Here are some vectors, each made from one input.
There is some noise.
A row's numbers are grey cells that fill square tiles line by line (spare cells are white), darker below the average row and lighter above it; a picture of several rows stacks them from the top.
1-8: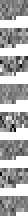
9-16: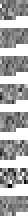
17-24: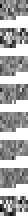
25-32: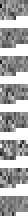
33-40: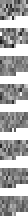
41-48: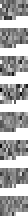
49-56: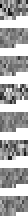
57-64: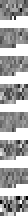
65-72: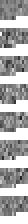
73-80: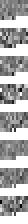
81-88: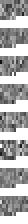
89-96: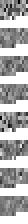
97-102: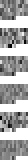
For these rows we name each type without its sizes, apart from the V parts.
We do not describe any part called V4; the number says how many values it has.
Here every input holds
a list of items, each a point on a line and a value of V4.
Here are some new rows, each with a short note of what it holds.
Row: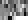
the empty list
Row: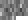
a list of one item
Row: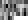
the empty list
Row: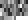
a list of one item
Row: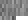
a list of two items
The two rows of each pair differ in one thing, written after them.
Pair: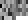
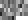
the value of V4 in item 1 of the list
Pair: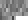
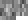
the place on the line in item 1 of the list
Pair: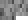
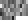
the place on the line in item 1 of the list
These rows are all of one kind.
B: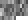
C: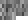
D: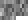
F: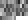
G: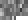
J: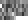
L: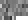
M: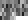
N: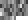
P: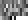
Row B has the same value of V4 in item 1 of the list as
D and F.
